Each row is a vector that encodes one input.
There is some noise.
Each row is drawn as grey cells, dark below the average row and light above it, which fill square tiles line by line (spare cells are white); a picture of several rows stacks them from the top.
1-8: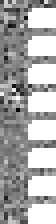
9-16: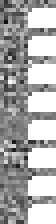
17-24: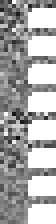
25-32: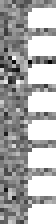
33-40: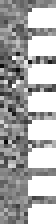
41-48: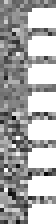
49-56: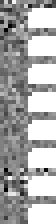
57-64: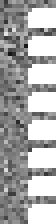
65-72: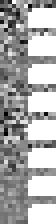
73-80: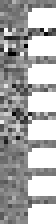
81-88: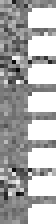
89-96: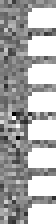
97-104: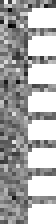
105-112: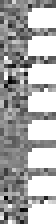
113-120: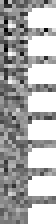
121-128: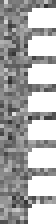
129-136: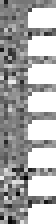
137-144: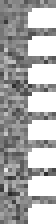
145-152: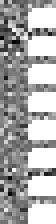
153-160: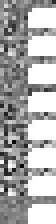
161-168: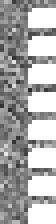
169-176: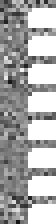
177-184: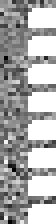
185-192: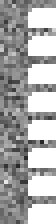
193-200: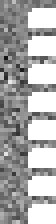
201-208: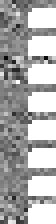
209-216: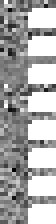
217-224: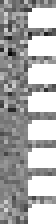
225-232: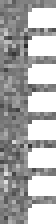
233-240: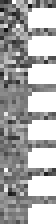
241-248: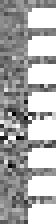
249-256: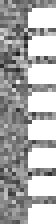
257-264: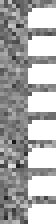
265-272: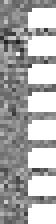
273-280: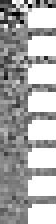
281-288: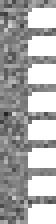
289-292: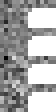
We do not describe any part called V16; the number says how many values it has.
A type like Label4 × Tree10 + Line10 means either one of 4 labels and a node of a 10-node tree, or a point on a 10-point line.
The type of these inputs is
(Circle13 + Unit) × V16 + Circle17.
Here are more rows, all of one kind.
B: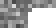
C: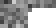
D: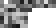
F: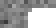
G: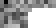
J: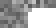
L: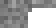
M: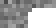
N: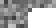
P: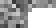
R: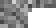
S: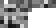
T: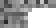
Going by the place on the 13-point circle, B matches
G, L and M.
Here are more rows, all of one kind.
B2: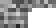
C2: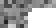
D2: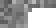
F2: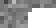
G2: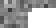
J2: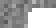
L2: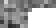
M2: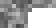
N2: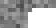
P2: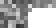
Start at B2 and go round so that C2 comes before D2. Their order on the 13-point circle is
B2, G2, P2, M2, L2, C2, N2, J2, D2, F2.
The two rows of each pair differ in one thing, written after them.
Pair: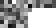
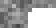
the place on the 13-point circle
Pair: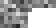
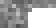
the value of V16
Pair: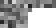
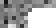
the place on the 13-point circle
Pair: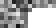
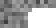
the place on the 13-point circle
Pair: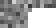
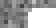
the value of V16
